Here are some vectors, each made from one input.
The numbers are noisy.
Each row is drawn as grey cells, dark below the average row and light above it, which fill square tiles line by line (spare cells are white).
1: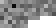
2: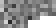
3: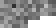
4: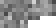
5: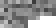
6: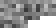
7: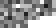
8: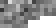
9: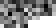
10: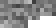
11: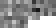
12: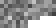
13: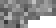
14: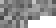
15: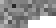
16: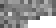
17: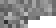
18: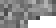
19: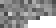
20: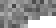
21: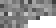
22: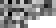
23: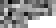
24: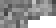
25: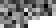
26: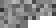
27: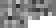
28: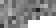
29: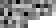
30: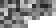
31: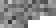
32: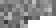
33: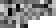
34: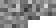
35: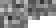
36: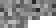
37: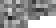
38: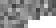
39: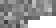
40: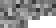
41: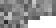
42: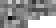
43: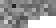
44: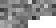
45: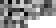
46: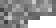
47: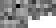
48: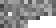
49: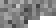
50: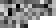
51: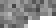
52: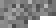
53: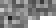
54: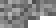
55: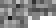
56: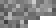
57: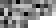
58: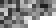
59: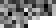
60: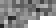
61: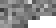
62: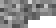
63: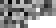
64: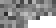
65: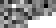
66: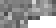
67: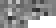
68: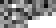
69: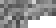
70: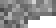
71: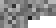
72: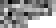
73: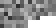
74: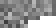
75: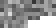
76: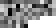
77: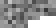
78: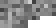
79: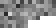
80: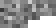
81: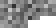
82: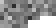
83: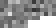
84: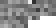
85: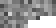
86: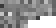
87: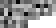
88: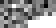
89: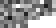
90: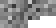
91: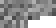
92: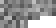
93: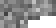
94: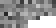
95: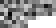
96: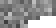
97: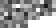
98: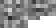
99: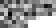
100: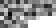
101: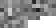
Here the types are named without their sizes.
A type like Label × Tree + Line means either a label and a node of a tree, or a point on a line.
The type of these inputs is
(Bool × Bool × Bool + Unit) × Line + Label.
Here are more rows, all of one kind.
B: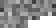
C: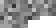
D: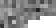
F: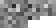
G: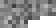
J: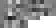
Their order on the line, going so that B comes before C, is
J, D, B, G, F, C.
